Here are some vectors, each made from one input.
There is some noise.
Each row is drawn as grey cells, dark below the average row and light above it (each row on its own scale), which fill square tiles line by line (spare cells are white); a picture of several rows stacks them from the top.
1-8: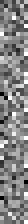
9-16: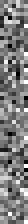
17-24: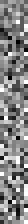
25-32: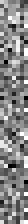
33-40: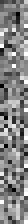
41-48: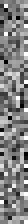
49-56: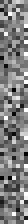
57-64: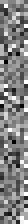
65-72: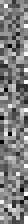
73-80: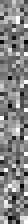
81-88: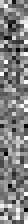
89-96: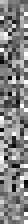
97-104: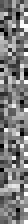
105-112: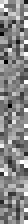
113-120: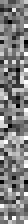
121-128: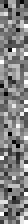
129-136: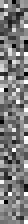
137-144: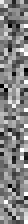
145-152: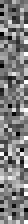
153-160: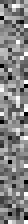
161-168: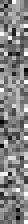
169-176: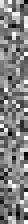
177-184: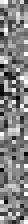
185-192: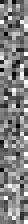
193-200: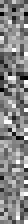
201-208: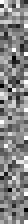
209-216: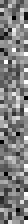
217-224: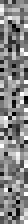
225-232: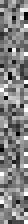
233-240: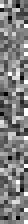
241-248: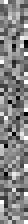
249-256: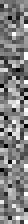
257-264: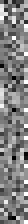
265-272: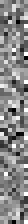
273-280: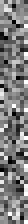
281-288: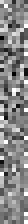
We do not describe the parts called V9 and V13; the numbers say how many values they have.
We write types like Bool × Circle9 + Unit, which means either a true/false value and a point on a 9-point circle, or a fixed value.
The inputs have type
Bool × Bool × Bool × V9 × V13 + Line4.
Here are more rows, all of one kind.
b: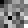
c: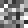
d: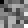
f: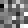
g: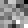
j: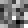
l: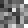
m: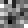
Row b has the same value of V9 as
c and l.
